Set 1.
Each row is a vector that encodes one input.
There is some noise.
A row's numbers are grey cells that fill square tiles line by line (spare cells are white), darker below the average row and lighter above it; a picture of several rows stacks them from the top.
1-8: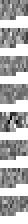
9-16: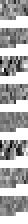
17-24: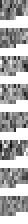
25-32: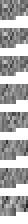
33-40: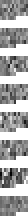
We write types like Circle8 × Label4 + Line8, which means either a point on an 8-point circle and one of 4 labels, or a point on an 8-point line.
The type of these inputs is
Tree9.
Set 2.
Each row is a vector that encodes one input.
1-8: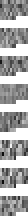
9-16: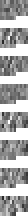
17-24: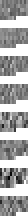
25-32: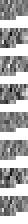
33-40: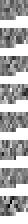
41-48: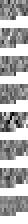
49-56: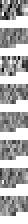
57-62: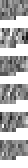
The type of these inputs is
Tree10.
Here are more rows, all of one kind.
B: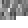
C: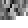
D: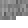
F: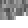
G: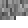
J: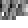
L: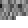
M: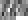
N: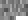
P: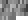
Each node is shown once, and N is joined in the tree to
C, F and P.
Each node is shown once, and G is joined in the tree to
B.
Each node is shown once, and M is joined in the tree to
B.
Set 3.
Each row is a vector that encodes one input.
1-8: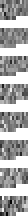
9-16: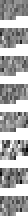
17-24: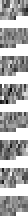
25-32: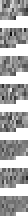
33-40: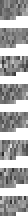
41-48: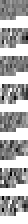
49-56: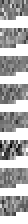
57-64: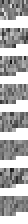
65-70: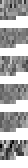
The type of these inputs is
Tree12.
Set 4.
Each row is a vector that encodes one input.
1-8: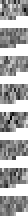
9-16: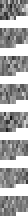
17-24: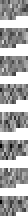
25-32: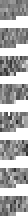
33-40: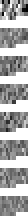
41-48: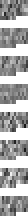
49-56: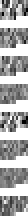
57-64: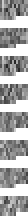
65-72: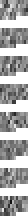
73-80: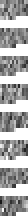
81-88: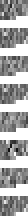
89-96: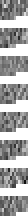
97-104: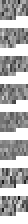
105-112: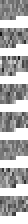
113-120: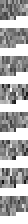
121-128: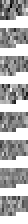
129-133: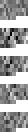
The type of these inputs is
Tree18.
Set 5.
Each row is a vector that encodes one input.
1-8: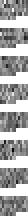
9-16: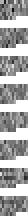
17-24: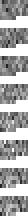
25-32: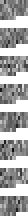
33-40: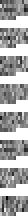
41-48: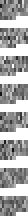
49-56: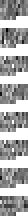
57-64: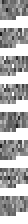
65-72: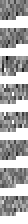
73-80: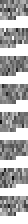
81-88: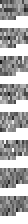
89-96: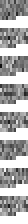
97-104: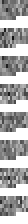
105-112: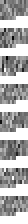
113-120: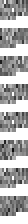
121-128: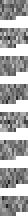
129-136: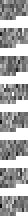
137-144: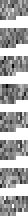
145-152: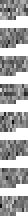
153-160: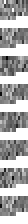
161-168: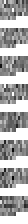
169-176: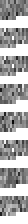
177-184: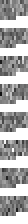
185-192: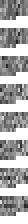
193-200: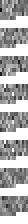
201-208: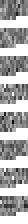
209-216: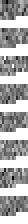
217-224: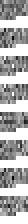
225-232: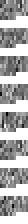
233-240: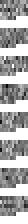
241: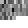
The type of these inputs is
Tree18.
